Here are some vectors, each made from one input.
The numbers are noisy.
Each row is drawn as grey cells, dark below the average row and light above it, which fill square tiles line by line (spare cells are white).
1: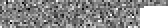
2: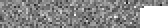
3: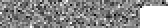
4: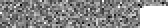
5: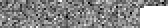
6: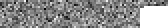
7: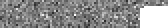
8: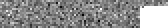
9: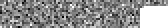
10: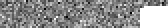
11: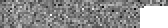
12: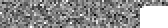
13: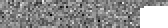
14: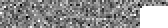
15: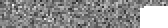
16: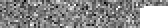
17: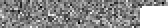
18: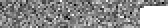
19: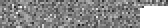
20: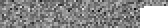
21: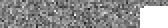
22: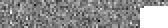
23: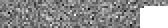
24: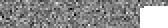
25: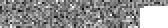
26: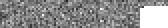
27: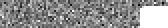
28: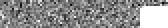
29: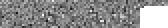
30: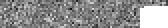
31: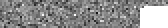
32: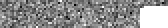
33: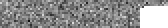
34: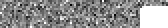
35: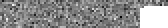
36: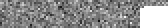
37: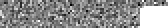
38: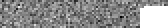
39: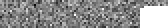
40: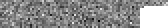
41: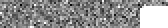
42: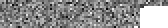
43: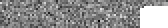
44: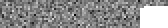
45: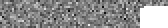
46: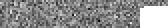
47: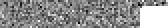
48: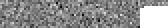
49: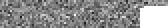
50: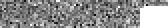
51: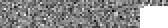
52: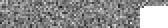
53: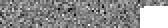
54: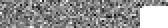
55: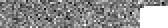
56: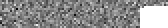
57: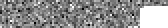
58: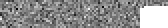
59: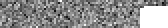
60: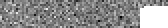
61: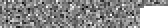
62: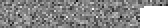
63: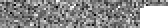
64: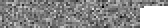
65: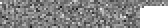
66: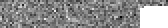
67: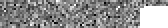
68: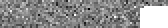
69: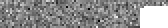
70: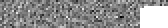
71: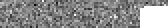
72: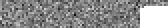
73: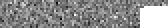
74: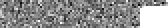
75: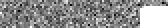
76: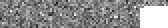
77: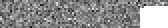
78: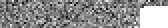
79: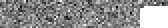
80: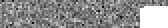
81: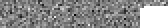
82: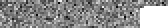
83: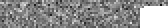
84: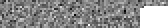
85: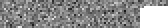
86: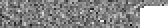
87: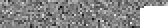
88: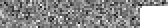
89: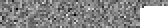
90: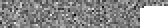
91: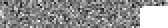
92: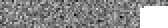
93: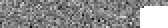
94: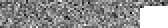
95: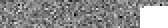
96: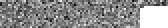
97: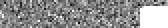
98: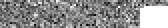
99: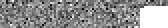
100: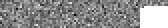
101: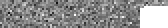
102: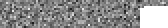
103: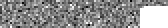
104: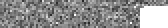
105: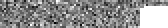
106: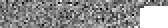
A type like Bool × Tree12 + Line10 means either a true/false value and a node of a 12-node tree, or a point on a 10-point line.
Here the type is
Bool × Circle9 + Circle6.
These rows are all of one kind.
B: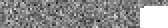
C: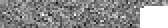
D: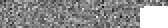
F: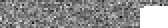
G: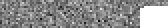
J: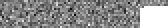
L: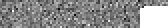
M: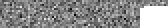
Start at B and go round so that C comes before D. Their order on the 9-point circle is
B, G, L, J, M, C, D, F.
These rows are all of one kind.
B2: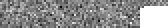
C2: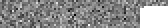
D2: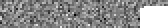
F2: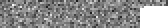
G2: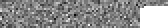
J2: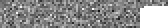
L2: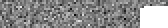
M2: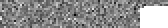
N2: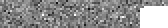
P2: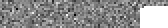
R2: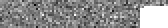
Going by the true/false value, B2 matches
N2 and R2.
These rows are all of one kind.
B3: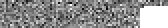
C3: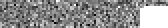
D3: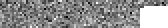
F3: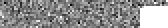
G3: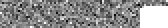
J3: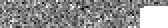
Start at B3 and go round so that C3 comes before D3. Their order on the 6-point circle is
B3, J3, C3, G3, F3, D3.
